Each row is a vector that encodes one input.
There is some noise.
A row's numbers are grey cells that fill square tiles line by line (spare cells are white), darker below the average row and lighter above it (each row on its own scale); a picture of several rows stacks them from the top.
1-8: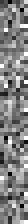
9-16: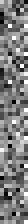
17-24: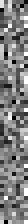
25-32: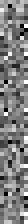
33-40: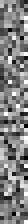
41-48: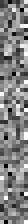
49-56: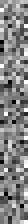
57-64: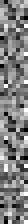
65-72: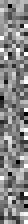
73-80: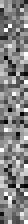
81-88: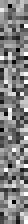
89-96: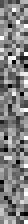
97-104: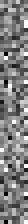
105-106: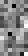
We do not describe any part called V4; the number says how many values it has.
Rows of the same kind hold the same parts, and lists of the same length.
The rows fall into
2 kinds.
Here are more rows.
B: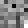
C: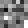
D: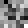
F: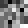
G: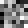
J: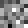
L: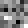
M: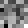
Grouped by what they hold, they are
B, C, G, L, M
D, F, J

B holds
a point on a 5-point circle, a true/false value and a value of V4.
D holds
a point on a 6-point circle.
